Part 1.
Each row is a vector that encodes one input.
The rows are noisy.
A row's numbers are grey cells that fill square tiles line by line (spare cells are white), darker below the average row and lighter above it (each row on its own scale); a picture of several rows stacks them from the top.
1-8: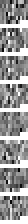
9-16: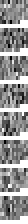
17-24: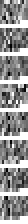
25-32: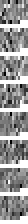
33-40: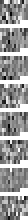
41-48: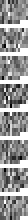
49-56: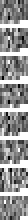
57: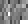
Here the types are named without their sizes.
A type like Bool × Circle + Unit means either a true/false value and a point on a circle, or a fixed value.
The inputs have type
Tree + Unit.
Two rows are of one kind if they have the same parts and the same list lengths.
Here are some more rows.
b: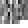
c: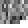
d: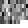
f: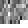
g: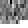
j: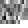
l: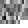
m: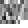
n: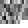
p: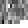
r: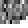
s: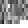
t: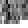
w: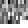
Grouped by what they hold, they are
b, c, d, f, g, p, r, s, t, w
j, l, m, n

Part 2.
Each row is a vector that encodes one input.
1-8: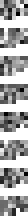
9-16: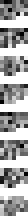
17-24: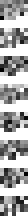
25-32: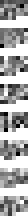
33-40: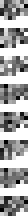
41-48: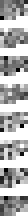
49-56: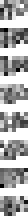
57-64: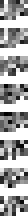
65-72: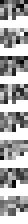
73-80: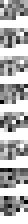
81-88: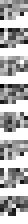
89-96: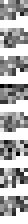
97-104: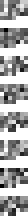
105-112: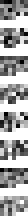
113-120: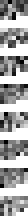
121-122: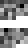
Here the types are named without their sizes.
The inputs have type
Label.
